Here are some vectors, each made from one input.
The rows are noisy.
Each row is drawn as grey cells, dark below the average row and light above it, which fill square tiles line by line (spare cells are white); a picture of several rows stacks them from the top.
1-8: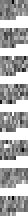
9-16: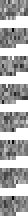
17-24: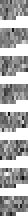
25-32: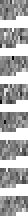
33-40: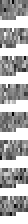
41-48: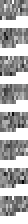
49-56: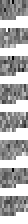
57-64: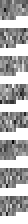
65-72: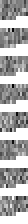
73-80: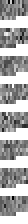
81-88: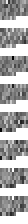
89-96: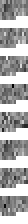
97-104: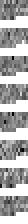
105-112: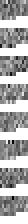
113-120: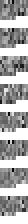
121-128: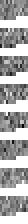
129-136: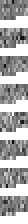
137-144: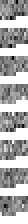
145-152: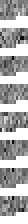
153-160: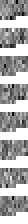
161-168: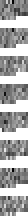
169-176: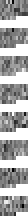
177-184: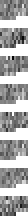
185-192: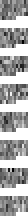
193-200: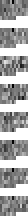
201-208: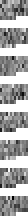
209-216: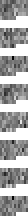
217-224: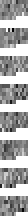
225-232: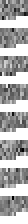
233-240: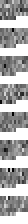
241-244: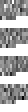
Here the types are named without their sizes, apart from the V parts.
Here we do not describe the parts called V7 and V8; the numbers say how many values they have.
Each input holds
a value of V7, together with either a point on a line and a true/false value, or a value of V8.
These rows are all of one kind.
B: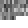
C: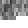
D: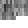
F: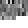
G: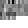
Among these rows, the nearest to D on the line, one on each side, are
B and C.
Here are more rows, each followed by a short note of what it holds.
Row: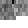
a point on a line, a true/false value and a value of V7
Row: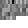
a point on a line, a true/false value and a value of V7
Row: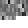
a point on a line, a true/false value and a value of V7
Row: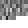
a value of V7 and a value of V8
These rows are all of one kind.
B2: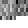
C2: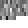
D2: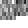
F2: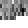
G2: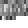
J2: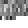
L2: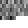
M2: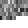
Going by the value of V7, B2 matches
D2 and M2.
